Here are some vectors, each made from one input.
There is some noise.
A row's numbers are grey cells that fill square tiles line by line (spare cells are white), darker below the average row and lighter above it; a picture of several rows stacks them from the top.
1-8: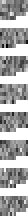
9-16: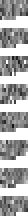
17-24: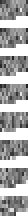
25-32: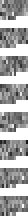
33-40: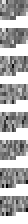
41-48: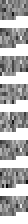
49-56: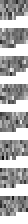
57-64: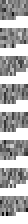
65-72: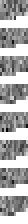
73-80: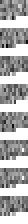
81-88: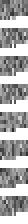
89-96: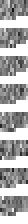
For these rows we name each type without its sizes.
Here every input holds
either a label, or a point on each of two lines.
